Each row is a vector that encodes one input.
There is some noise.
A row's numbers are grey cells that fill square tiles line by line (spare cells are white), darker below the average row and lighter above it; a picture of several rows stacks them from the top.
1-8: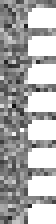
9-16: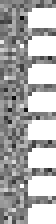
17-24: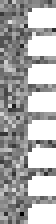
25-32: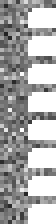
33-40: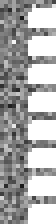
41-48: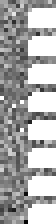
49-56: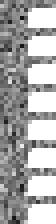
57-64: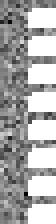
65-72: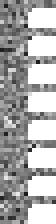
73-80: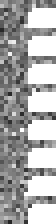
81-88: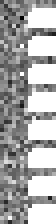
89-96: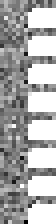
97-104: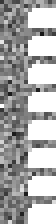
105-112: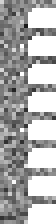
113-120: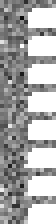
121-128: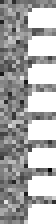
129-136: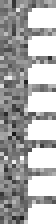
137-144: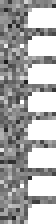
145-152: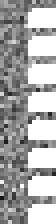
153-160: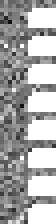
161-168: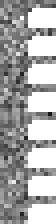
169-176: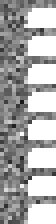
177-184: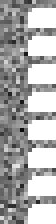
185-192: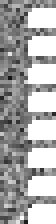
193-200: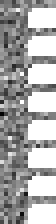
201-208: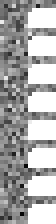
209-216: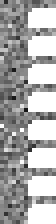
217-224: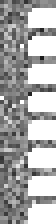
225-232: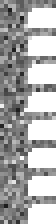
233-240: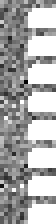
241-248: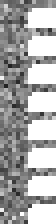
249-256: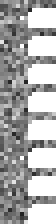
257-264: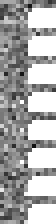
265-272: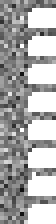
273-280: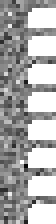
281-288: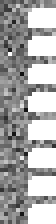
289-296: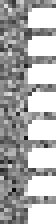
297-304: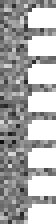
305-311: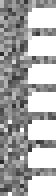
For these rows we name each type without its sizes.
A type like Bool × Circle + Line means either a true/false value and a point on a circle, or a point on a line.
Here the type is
(Bool × (Tree + Unit) + Line) × (Circle + Label).
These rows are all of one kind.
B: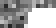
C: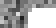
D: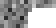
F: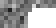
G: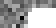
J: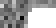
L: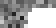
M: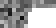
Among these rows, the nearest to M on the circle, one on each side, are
G and J.
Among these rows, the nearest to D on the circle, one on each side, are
C and F.
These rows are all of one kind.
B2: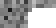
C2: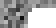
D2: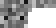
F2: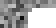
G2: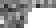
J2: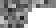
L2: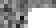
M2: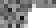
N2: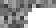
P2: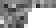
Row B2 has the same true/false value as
C2, F2, M2 and N2.
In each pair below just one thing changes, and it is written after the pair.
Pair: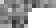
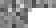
the label
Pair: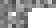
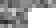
the label
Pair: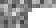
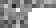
the true/false value
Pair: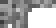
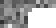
the node of the tree
